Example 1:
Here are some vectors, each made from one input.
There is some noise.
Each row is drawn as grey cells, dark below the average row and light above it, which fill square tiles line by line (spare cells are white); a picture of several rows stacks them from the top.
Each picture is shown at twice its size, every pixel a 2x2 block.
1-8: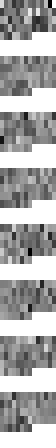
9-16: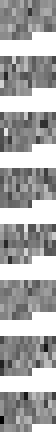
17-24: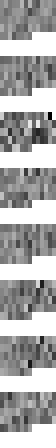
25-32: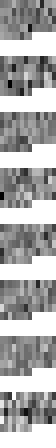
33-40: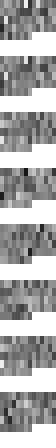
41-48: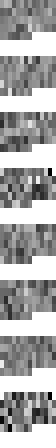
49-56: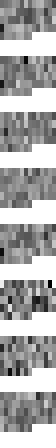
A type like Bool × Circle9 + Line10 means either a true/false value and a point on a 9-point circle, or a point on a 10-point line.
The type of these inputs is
Tree11 + Unit.
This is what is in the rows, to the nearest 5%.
About 10% of them hold a fixed value. The rest hold a node of an 11-node tree.
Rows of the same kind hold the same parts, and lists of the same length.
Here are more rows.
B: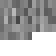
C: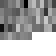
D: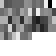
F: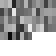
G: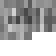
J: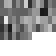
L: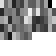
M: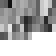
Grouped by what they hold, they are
B, C, F, G, J, M
D, L

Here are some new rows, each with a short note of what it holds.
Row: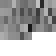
a node of an 11-node tree
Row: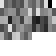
a fixed value
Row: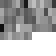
a node of an 11-node tree
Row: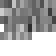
a node of an 11-node tree
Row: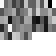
a fixed value
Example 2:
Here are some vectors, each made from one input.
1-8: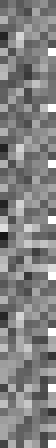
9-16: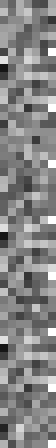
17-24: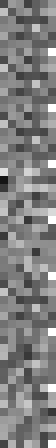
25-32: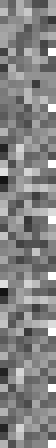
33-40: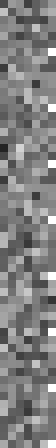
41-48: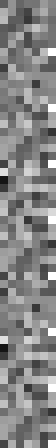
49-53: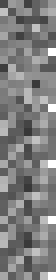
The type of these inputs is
Line6.
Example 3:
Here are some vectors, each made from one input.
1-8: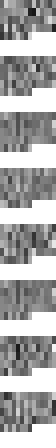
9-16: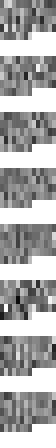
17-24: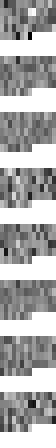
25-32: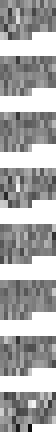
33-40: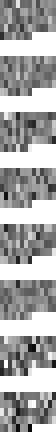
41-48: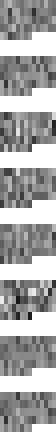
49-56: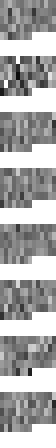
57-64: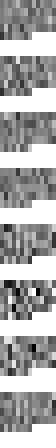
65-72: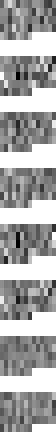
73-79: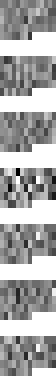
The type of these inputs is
Label5.
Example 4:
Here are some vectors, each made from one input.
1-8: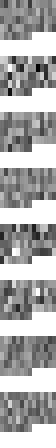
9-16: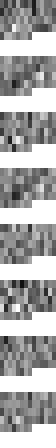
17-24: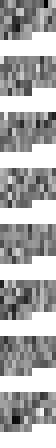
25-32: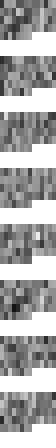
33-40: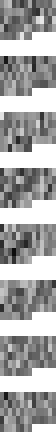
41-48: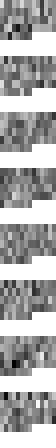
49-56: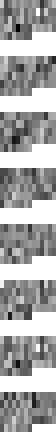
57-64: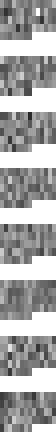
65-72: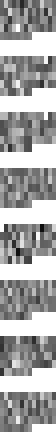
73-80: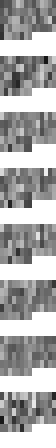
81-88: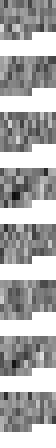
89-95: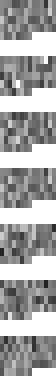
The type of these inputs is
Label6.
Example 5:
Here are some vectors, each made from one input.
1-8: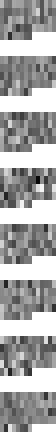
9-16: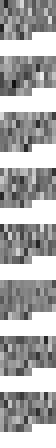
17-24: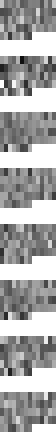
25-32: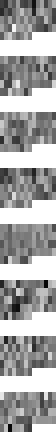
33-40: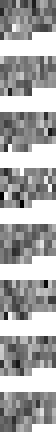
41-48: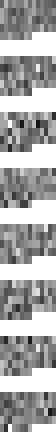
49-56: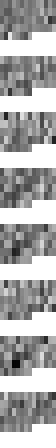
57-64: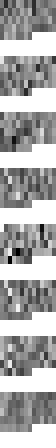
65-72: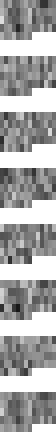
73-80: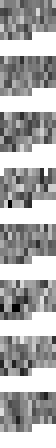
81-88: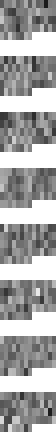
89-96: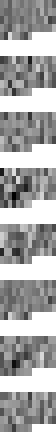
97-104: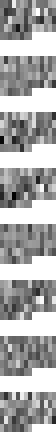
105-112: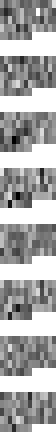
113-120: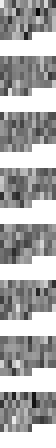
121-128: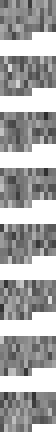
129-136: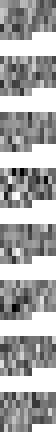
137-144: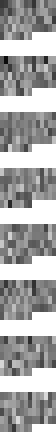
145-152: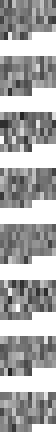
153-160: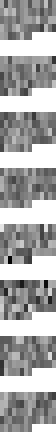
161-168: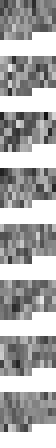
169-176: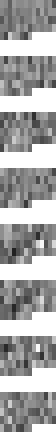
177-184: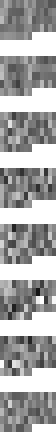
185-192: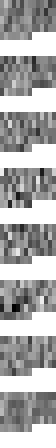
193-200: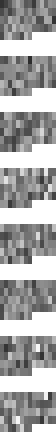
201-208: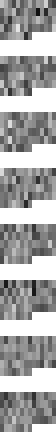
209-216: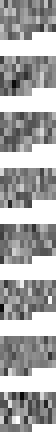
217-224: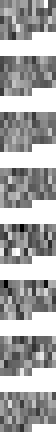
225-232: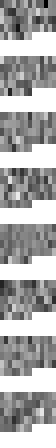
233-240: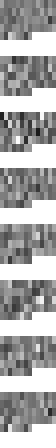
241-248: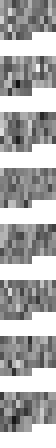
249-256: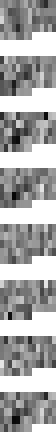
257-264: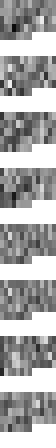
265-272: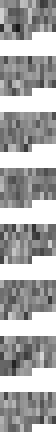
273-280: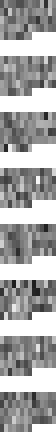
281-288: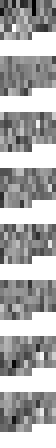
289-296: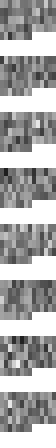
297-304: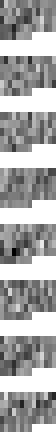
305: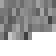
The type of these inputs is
Label7.
